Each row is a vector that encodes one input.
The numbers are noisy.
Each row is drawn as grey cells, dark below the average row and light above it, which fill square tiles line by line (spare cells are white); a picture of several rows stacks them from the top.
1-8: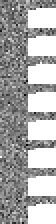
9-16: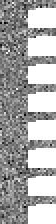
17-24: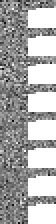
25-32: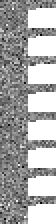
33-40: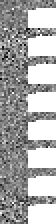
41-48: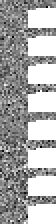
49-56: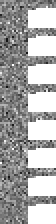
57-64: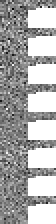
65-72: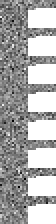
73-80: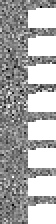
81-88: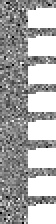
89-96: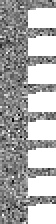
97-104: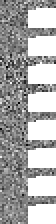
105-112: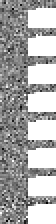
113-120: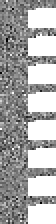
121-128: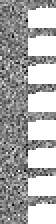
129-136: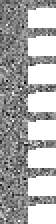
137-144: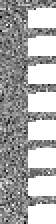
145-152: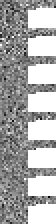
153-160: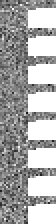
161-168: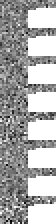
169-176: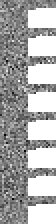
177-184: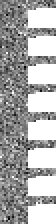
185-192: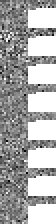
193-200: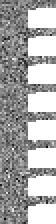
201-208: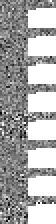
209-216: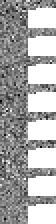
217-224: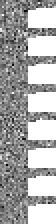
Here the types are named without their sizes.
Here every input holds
a point on each of five lines, a node of a tree and a true/false value.
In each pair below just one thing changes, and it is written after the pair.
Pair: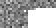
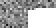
the node of the tree
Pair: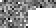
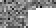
the node of the tree
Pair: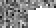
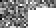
the node of the tree
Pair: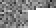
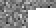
the place on one of the five lines
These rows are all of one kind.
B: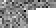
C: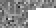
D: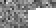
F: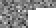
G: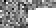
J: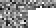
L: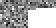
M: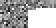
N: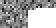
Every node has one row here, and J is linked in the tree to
G.
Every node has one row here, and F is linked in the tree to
C, L and M.
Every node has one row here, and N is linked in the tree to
G.
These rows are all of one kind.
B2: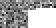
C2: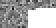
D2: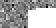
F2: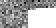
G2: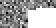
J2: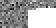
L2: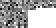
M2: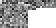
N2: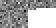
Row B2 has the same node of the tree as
C2 and L2.
